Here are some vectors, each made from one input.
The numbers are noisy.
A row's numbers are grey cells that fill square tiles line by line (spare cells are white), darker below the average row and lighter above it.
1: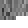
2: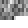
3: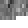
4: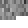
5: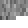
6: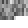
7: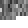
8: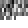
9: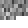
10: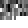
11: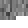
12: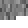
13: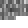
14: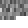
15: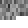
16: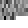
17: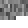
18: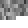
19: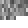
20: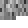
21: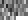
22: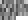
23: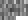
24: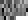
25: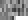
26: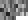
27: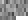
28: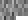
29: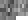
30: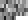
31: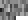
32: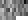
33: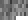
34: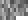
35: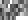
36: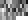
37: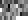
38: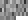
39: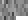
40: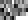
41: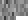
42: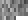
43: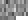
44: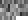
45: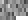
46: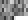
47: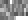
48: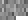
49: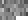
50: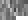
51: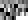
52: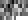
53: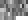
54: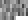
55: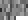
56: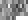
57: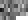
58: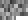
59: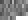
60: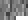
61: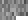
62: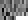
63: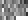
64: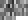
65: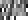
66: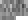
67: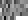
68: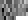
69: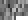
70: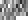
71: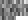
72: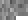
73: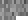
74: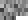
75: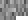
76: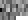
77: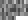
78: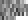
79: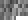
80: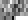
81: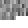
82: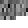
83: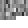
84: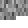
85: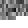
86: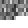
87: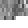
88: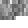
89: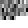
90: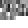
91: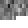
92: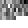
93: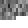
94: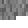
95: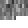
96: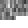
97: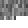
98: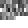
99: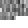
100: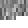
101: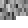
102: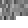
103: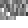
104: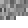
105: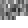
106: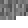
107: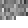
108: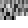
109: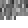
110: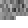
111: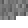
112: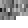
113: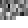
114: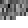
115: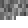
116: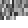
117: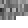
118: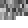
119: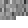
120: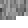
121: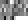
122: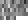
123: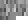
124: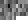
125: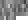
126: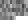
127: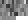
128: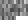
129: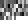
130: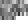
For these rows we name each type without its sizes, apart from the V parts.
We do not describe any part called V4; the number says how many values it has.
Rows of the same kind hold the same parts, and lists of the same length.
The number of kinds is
2.
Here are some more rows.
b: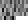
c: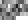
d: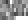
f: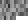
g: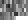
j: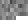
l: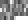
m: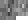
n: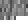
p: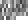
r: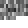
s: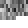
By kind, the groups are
b, f, j, m, n
c, d, g, l, p, r, s

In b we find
a point on a line and a node of a tree.
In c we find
a point on a line and a value of V4.
